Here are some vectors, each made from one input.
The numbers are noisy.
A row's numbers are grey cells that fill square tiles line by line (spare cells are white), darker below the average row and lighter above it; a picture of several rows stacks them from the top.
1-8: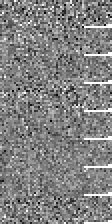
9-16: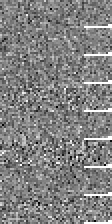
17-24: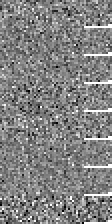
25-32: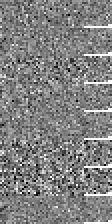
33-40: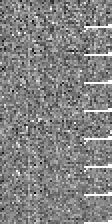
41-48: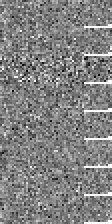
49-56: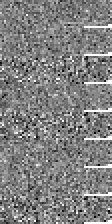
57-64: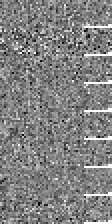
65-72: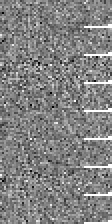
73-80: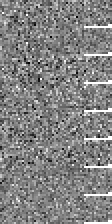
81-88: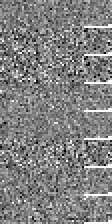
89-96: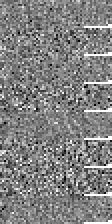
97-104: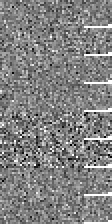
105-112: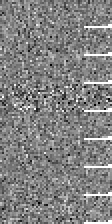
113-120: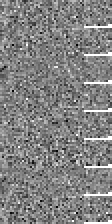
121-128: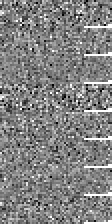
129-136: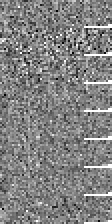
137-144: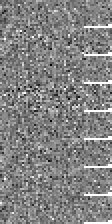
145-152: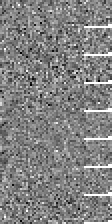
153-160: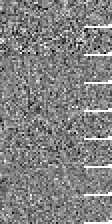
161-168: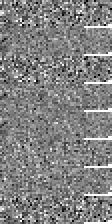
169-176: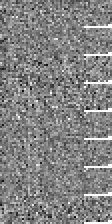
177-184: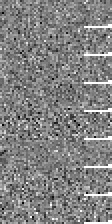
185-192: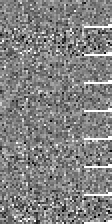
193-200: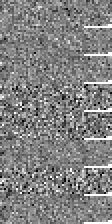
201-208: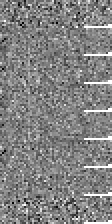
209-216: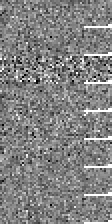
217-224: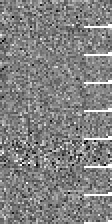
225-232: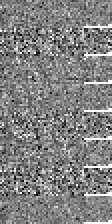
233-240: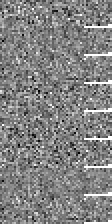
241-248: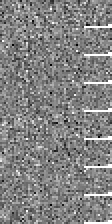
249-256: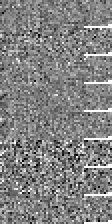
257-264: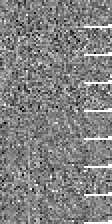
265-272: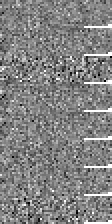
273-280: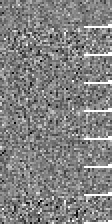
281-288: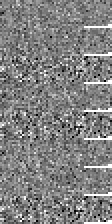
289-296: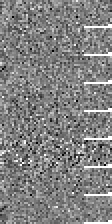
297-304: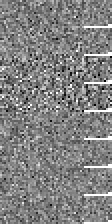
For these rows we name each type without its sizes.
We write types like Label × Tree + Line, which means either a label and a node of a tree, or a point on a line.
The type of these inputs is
((Circle + Unit) × (Label + Tree) + Line) × Line.
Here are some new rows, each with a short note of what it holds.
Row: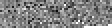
a point on a circle, a label and a point on a line
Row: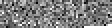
a point on each of two lines
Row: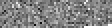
a point on a line and a node of a tree
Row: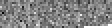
a label and a point on a line
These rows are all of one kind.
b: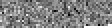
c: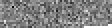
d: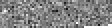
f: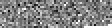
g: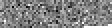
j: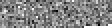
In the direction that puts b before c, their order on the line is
j, b, d, c, g, f.
